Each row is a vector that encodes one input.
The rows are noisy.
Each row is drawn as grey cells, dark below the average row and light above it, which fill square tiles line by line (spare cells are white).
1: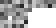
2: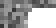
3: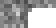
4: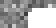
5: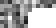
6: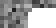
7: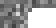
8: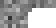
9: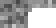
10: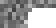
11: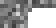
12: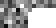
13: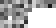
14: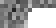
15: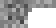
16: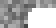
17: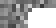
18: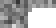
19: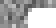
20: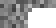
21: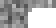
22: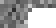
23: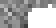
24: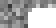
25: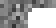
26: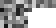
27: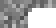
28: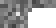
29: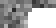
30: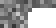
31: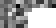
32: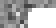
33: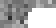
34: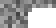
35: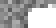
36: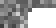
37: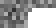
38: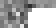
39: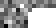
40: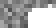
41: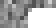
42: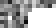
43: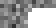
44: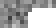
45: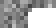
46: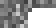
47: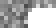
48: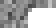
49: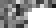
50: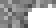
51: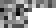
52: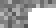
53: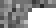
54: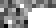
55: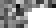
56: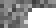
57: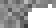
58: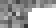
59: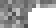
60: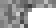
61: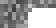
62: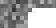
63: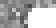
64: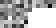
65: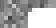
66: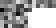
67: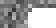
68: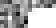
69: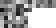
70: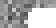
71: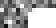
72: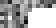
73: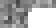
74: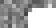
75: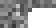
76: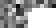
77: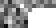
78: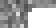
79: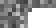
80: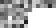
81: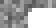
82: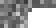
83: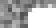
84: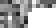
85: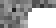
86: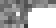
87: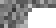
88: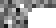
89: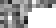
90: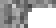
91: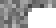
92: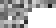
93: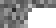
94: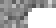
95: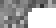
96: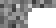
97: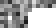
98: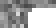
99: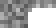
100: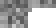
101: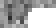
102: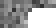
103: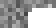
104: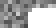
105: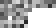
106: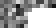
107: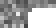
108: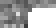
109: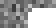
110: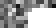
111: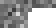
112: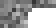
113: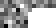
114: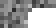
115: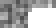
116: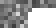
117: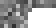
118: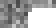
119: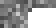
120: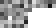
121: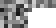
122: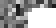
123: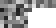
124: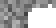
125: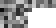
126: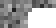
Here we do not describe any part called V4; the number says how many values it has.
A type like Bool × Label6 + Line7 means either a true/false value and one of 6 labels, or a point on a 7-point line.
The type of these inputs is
Circle5 + (Tree8 + Unit) × V4.
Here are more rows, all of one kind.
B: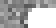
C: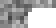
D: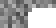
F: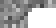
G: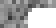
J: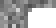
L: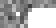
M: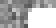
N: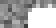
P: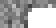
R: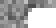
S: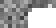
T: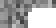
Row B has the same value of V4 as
M and N.
